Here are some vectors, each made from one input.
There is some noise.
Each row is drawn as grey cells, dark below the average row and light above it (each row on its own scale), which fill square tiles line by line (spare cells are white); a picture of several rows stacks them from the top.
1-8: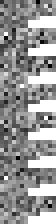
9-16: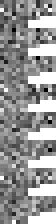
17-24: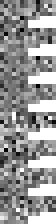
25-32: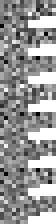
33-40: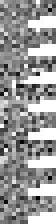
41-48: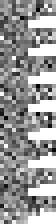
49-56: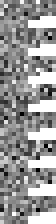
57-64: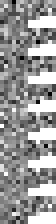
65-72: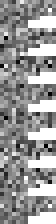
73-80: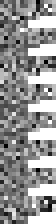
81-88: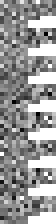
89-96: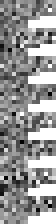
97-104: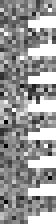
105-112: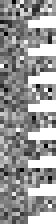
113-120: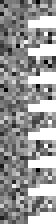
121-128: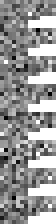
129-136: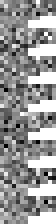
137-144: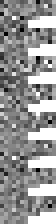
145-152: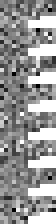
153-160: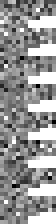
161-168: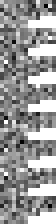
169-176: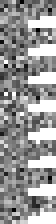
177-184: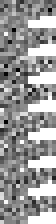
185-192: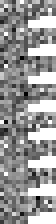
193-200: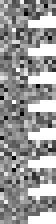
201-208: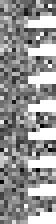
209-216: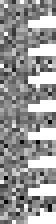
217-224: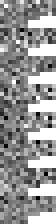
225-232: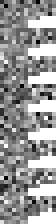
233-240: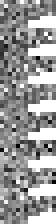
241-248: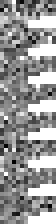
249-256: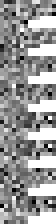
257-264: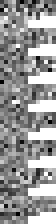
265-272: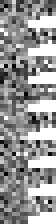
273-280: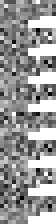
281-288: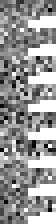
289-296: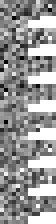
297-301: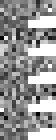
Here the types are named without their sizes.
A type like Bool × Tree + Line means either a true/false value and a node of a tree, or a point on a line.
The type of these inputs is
Bool × Label + Unit.
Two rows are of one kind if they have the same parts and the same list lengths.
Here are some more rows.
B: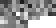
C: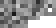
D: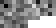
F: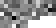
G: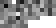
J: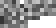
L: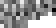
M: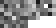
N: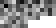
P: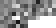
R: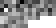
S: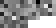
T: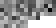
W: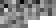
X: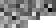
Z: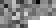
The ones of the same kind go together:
B
C, D, F, G, J, L, M, N, P, R, S, T, W, X, Z

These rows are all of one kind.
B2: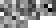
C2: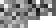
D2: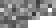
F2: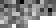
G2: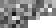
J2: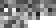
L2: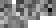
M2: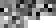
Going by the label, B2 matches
G2 and L2.
